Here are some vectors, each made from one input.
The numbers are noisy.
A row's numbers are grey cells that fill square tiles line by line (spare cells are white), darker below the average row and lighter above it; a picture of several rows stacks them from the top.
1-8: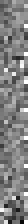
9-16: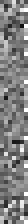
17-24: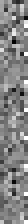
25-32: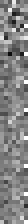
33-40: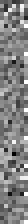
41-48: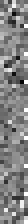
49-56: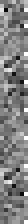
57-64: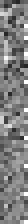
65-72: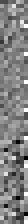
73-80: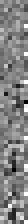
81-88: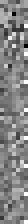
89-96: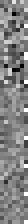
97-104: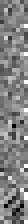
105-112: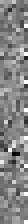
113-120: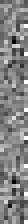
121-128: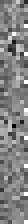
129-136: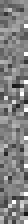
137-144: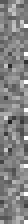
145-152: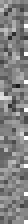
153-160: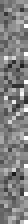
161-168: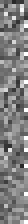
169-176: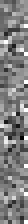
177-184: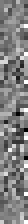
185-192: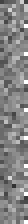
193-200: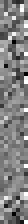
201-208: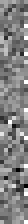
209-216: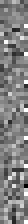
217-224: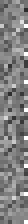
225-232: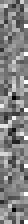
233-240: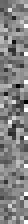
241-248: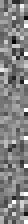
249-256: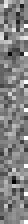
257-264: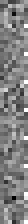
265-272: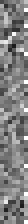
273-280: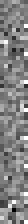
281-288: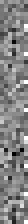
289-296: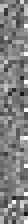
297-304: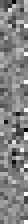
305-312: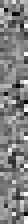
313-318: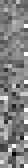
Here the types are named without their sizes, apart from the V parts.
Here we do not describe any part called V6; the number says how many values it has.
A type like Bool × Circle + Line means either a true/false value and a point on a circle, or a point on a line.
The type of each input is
(Bool × V6 + List(Line)) × Tree.
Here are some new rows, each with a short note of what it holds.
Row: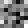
a node of a tree, together with the empty list
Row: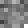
a node of a tree, together with a list of two items
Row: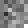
a node of a tree, together with a list of one item
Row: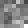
a node of a tree, together with a list of three items
